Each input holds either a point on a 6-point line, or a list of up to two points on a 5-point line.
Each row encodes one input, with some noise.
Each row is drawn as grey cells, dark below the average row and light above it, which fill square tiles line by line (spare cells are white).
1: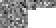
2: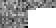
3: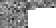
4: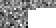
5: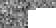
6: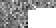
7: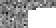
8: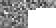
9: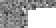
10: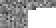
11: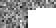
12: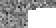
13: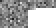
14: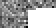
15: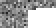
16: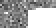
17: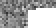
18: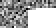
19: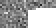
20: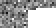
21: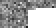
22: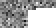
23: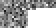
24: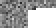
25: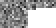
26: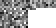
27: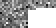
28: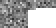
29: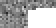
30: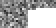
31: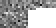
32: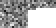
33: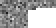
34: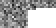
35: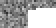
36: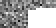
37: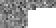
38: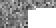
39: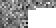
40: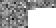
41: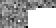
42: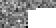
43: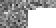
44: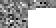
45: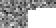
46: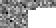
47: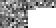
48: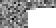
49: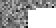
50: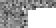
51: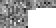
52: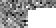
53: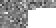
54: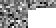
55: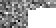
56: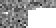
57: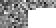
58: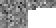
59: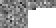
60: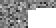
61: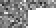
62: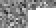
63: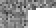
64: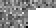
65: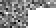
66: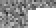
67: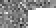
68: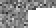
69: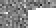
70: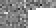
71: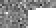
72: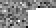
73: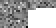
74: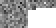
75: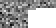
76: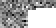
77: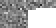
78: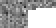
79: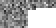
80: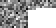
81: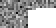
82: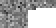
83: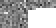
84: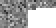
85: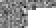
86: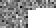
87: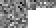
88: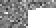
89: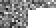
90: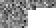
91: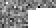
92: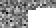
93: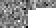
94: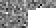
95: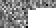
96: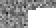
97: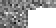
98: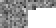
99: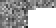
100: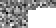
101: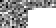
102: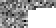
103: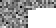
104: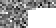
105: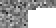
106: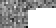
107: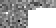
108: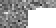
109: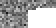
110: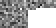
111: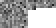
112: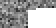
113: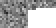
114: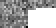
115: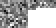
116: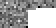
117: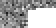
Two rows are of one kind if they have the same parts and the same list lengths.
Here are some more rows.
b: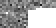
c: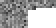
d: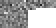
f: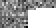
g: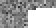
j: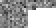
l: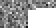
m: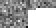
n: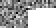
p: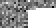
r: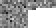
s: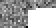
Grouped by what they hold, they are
b, d
c, g, j, r
f, l, m, p, s
n

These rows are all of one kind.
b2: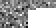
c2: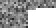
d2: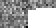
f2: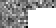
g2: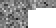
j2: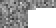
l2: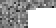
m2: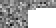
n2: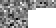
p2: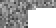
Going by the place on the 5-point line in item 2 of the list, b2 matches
g2, j2, m2 and p2.
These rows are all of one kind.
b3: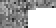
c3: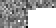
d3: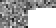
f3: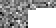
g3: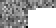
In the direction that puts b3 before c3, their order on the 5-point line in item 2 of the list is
b3, d3, g3, c3, f3.
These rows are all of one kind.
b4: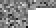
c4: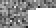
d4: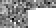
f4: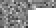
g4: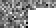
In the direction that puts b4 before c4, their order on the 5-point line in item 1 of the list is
f4, b4, g4, d4, c4.
